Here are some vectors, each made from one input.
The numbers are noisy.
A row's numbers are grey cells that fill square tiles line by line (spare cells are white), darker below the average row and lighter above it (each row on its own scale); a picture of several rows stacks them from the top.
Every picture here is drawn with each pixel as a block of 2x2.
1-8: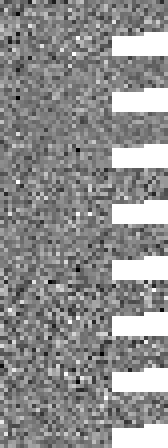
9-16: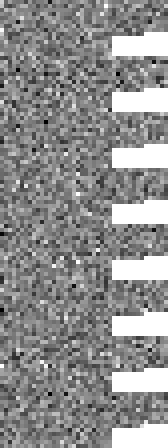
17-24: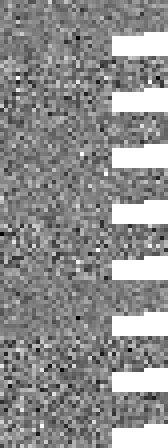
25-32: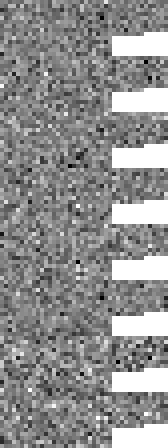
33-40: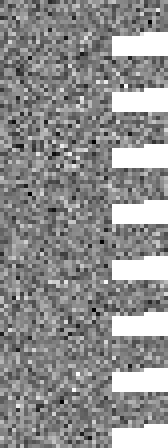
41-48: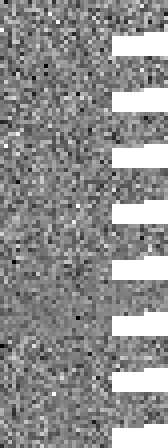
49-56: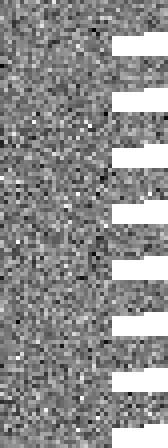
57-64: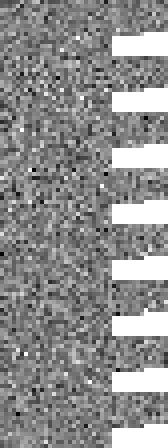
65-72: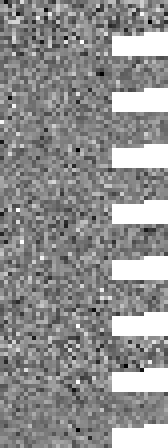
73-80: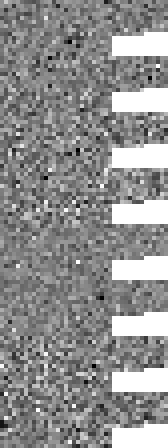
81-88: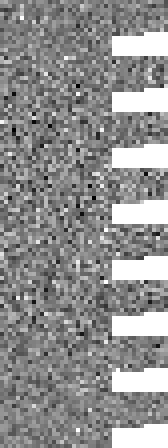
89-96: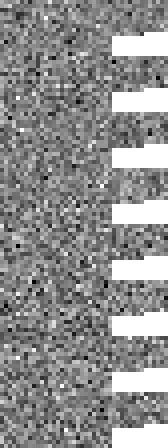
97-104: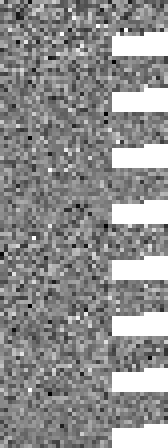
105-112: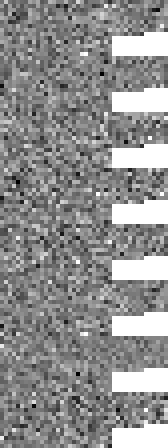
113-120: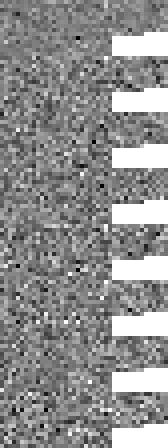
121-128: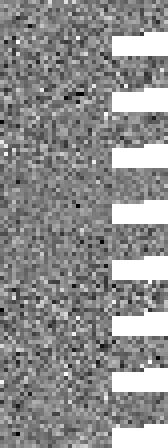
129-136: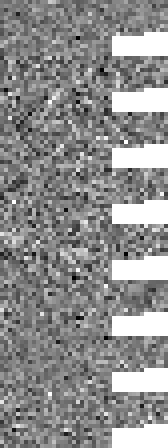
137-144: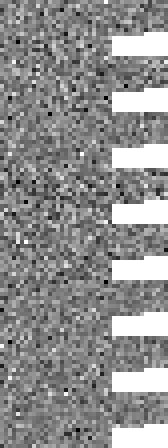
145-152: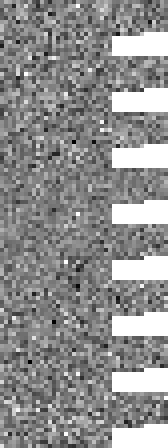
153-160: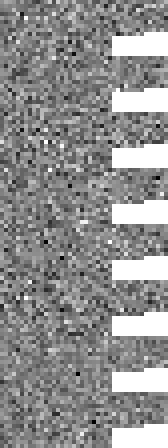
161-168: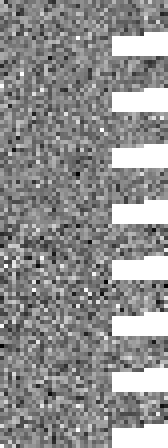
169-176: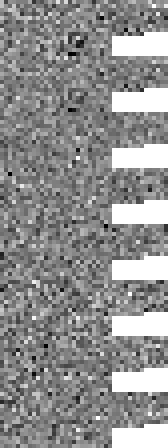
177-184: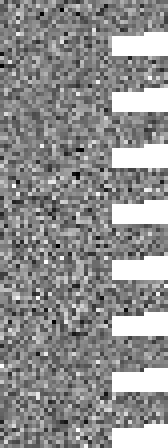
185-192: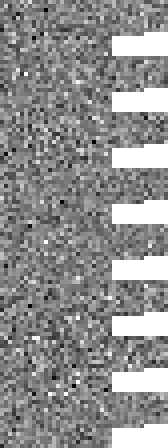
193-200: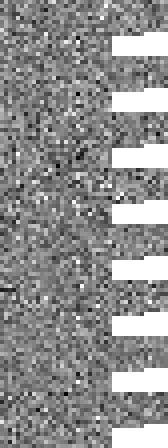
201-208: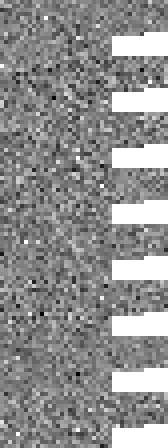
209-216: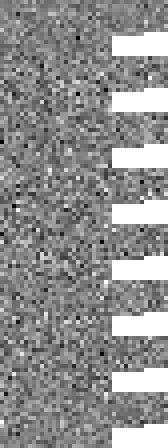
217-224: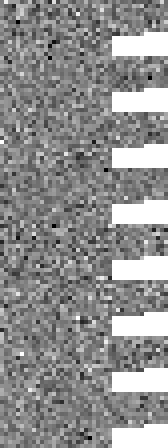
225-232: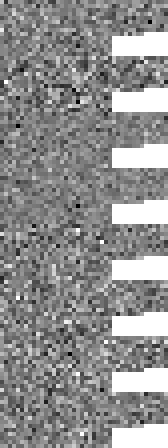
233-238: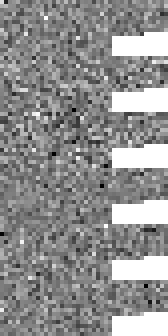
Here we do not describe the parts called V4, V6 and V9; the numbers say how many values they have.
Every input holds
three labels (each one of 5), a true/false value, a value of V4, a value of V6 and a value of V9.
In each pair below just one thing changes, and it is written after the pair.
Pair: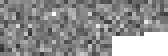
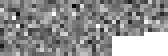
one of the three labels
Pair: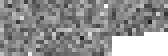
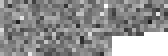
the true/false value
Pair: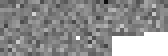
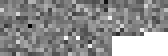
the value of V9
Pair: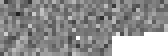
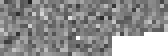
the value of V4
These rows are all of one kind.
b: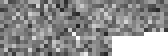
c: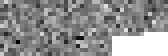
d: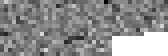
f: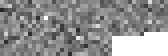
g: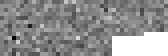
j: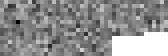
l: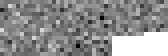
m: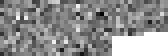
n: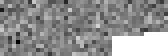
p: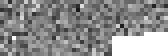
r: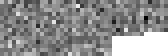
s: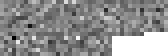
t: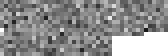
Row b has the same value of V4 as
d, f and j.
